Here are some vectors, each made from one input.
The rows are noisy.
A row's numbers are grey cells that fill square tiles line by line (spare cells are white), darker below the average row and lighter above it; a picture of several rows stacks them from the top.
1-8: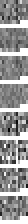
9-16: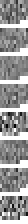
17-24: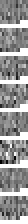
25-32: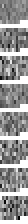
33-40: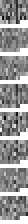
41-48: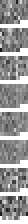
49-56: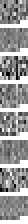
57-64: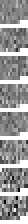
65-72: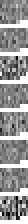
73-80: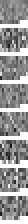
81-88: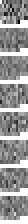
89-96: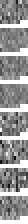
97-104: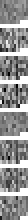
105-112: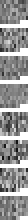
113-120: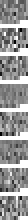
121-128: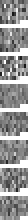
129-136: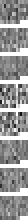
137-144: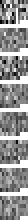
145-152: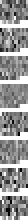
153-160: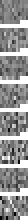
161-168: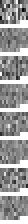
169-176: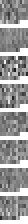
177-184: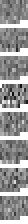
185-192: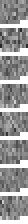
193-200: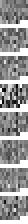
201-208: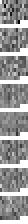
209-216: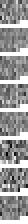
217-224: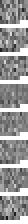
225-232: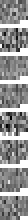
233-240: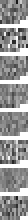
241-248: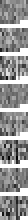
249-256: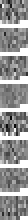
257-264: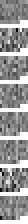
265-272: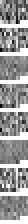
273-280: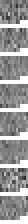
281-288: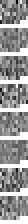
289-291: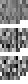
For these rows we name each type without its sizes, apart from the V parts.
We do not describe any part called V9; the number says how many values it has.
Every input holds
a list of items, each a true/false value and a value of V9.
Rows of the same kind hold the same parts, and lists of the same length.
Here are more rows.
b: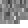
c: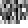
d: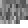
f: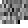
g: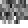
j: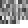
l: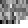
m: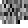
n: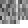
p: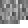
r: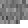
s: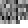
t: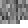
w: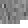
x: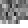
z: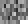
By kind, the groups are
b, c, d, g, l, r, t, x
f, m
j, n, p, s, w, z

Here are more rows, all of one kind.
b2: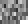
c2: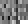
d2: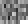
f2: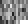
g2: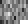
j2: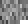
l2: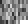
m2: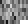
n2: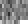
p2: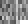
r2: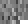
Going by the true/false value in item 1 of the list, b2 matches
d2, n2 and p2.
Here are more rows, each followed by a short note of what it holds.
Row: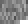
a list of one item
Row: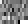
the empty list
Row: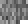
a list of two items
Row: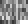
a list of one item
